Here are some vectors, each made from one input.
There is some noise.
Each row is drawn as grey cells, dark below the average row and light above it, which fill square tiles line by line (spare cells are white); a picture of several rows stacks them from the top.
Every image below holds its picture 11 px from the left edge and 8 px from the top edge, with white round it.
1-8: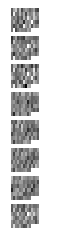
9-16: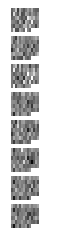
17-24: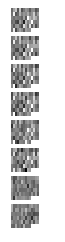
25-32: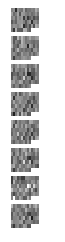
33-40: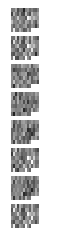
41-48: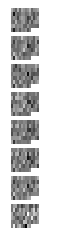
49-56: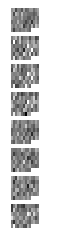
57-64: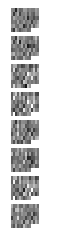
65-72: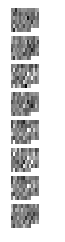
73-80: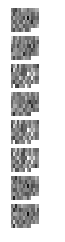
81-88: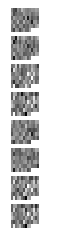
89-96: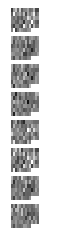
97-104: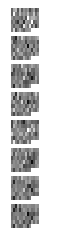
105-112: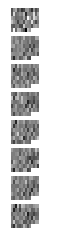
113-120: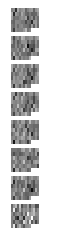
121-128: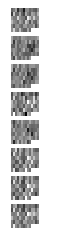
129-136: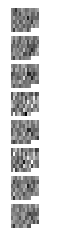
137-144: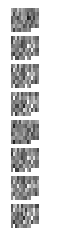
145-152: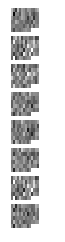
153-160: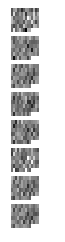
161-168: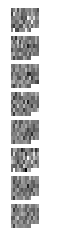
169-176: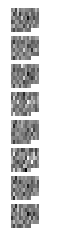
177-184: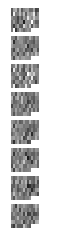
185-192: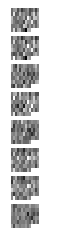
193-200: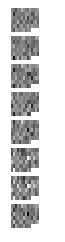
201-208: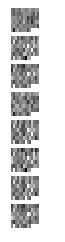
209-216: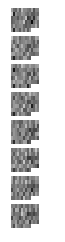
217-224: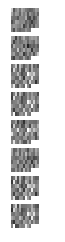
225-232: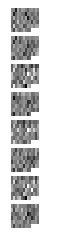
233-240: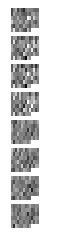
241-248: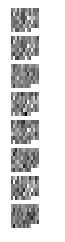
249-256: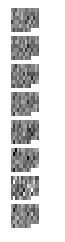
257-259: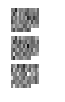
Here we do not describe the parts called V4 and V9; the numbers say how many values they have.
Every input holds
either a point on a 6-point line, a value of V4 and a value of V9, or three true/false values.
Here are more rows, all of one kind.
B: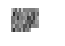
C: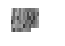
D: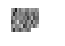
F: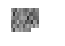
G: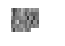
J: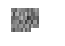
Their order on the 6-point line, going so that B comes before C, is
F, G, B, D, C, J.
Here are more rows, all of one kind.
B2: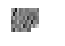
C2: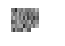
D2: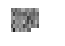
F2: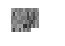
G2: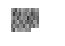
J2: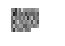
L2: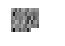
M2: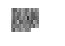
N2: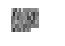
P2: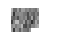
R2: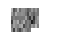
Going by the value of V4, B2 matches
C2 and J2.
